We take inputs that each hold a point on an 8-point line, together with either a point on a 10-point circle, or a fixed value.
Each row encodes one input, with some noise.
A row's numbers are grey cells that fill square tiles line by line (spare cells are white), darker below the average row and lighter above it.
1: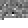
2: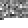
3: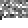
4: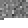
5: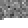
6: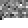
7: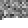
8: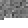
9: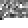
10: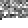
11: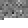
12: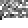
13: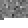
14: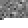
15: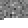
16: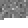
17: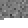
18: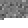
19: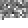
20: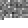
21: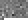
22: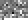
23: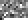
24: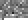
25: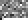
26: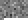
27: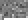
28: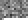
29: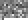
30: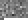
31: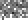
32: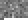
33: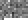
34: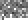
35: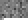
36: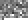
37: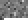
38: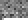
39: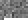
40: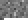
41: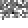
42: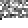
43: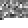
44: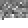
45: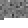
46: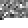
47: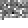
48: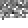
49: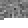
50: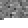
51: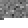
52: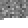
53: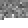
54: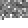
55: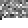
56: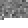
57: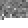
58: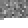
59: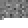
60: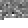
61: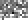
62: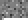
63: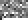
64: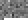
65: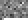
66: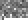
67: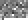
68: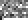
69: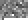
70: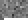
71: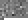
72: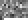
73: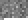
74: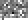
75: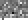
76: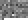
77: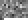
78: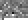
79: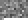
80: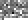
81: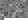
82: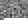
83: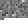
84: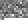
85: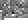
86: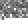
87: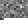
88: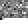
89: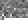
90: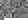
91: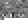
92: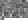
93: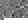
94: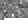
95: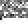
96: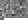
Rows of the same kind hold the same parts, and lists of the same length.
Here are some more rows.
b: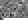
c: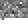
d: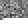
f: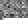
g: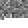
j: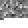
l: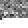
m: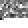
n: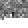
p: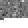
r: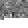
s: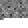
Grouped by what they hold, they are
b, c, d, f, l, p, s
g, j, m, n, r

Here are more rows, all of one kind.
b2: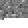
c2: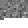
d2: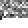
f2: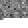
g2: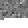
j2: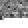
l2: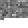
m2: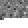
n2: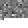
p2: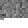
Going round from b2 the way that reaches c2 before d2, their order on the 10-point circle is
b2, g2, c2, m2, j2, l2, n2, f2, d2, p2.
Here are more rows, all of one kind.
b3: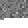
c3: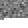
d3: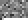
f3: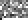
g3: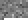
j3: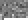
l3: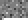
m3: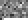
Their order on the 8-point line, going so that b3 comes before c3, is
d3, l3, b3, m3, c3, f3, j3, g3.
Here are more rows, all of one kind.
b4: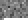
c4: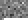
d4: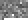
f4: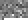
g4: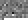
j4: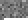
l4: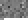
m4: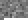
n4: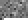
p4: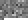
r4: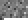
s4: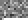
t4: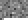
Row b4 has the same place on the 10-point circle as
g4 and j4.
